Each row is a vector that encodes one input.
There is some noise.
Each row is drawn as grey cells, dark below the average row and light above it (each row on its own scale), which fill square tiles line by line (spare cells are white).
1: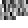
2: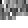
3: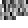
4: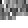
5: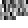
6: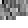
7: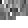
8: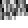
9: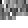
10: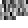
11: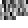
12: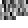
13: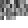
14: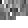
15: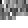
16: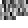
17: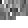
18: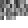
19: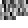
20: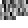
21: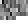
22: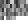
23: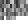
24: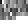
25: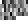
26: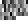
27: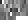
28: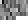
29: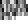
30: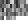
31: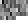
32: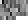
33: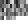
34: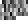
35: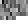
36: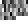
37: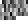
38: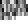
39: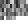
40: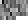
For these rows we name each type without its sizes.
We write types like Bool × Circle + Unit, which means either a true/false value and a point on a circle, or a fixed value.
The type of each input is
Line.
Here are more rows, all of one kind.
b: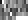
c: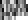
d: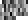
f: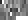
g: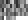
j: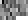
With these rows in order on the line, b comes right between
c and f.
